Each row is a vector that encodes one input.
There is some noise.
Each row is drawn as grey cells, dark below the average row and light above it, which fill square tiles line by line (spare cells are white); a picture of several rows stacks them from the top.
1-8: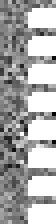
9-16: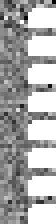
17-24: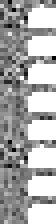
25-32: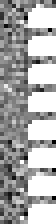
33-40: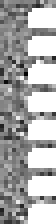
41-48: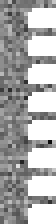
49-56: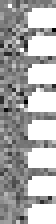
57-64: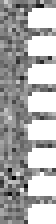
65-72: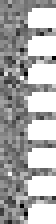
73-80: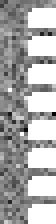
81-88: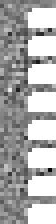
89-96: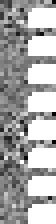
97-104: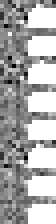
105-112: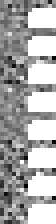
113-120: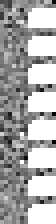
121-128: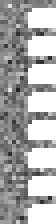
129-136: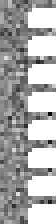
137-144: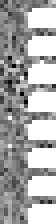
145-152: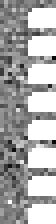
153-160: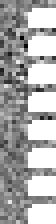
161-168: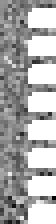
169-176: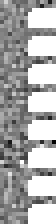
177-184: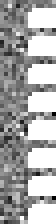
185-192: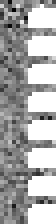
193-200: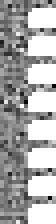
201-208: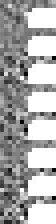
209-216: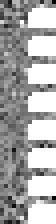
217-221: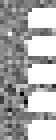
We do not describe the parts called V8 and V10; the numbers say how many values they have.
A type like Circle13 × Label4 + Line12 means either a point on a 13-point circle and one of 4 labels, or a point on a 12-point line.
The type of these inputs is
(Line7 + Line9) × V8 + V10.
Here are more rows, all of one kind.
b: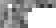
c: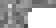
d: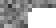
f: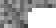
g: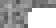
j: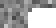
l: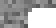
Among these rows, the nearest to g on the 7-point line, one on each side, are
j and l.
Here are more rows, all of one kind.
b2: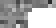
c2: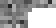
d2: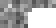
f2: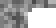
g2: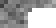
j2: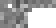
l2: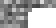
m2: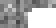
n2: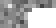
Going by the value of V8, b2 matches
d2, j2 and m2.
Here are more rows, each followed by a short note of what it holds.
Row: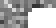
a point on a 9-point line and a value of V8
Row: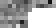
a point on a 9-point line and a value of V8
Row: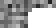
a point on a 9-point line and a value of V8
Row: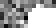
a value of V10
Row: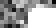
a value of V10
